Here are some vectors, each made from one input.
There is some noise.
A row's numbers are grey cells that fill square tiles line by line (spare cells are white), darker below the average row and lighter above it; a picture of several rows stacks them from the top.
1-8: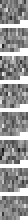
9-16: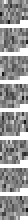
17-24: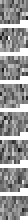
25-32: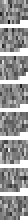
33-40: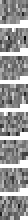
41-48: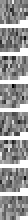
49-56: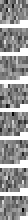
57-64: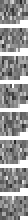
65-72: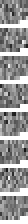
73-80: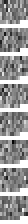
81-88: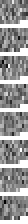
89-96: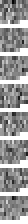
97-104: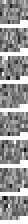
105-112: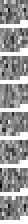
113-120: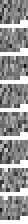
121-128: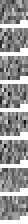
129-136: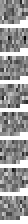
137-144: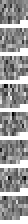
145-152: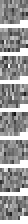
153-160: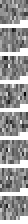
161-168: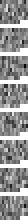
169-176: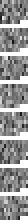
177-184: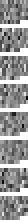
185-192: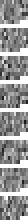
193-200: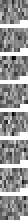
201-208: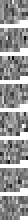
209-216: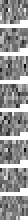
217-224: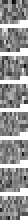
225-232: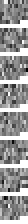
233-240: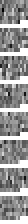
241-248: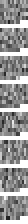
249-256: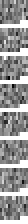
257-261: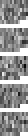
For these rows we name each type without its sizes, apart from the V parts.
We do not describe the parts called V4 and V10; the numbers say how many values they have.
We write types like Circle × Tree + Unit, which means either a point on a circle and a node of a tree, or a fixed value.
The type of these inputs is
Bool × Line × (Line + V4) × V10.
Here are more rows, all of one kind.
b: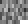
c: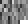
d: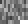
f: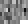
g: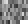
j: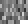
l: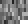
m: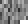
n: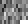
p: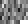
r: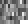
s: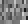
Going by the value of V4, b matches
d, j, l and r.
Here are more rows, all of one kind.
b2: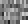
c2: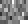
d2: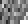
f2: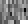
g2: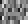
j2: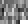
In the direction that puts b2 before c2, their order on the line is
j2, b2, f2, c2, d2, g2.
